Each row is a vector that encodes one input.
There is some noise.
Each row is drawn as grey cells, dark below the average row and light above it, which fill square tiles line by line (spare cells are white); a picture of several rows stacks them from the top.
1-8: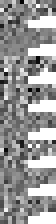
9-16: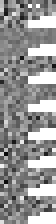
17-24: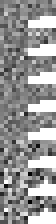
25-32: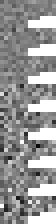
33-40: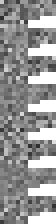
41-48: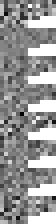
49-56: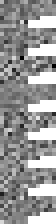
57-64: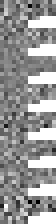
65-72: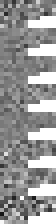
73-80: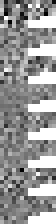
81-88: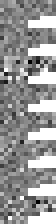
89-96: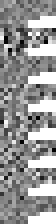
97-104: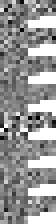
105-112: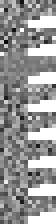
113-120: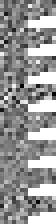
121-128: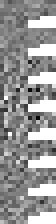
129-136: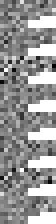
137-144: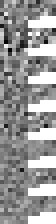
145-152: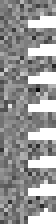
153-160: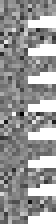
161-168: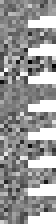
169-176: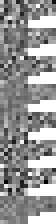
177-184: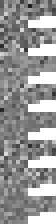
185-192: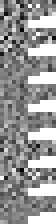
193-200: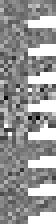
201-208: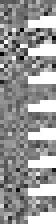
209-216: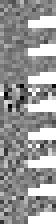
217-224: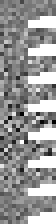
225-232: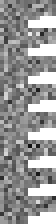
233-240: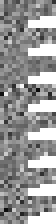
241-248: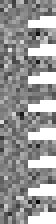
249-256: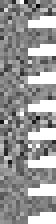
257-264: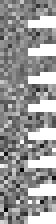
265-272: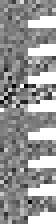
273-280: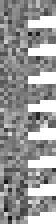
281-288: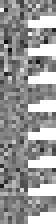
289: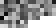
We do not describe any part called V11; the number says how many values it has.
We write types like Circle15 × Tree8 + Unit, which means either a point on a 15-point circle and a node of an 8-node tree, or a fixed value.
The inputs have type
Bool × (Line3 × Line5 + V11) + List2(Line6).
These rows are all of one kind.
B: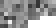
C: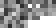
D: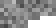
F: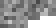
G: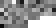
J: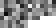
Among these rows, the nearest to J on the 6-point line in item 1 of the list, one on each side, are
D and G.
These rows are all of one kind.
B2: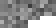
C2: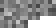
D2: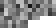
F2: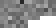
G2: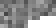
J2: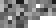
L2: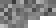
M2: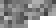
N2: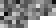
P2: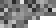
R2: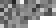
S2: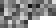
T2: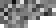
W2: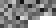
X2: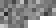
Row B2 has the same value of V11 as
G2, L2, N2 and P2.
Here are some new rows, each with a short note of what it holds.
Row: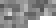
a list of one item
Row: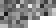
a list of one item
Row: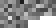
a true/false value and a value of V11
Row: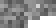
a true/false value and a value of V11
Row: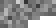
a point on a 3-point line, a point on a 5-point line and a true/false value
